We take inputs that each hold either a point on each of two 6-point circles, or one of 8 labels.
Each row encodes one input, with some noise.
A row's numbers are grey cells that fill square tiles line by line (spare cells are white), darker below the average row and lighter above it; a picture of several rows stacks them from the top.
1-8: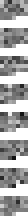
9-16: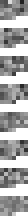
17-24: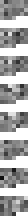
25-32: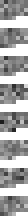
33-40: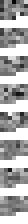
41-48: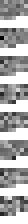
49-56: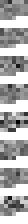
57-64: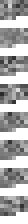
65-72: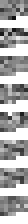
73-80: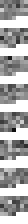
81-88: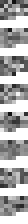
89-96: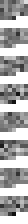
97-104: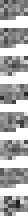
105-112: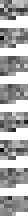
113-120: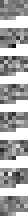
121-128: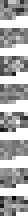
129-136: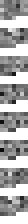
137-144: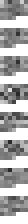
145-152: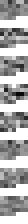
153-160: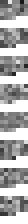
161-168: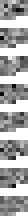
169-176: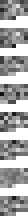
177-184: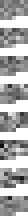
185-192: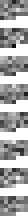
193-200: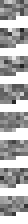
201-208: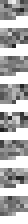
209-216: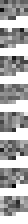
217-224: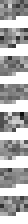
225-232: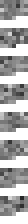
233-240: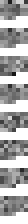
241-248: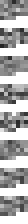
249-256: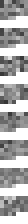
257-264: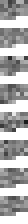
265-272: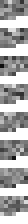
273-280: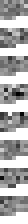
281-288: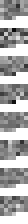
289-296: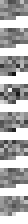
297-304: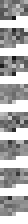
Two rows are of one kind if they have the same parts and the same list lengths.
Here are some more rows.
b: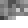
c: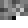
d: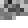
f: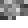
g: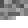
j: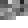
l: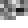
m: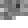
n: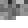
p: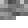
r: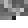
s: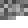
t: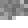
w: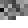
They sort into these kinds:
b, d, g, m, n, p, s, t
c, f, j, l, r, w

